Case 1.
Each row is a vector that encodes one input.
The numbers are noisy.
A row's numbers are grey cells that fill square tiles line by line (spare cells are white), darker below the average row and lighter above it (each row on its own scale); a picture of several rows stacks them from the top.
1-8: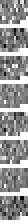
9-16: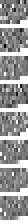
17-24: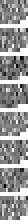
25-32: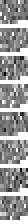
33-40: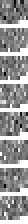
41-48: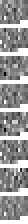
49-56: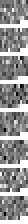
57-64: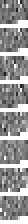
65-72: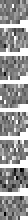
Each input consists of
a point on a 9-point circle.
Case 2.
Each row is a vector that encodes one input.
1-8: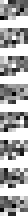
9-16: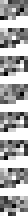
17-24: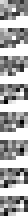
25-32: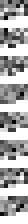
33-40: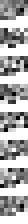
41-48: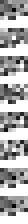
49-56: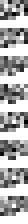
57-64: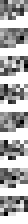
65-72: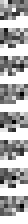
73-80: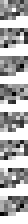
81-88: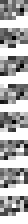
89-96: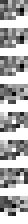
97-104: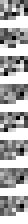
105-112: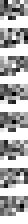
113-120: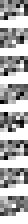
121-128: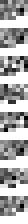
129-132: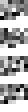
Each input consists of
a point on a 10-point line.
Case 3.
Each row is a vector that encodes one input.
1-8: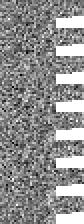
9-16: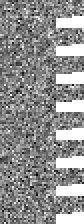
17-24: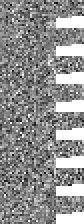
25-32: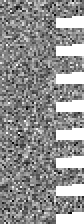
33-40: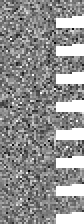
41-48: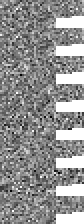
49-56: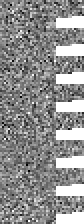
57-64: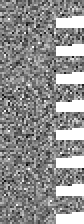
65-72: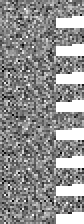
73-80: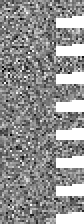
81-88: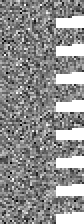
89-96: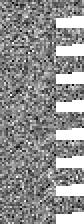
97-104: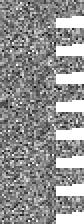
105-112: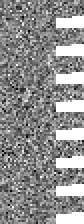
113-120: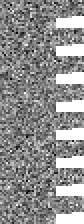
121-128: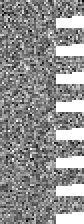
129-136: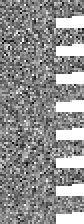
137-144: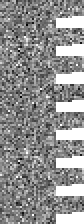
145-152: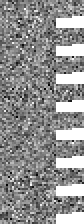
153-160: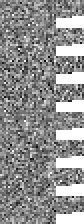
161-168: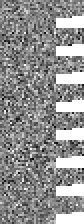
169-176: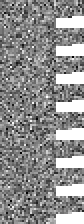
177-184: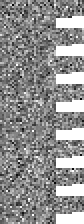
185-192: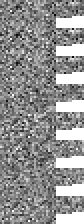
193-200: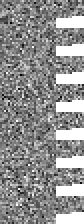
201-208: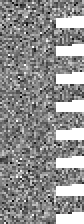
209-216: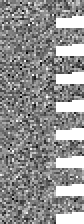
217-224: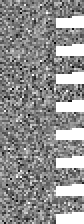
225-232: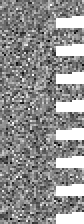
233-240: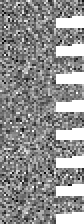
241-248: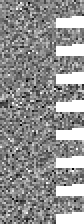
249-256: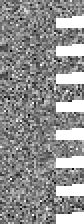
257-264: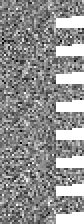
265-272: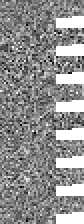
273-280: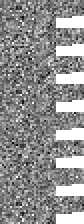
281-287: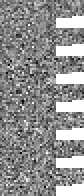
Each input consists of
a point on a 15-point line.
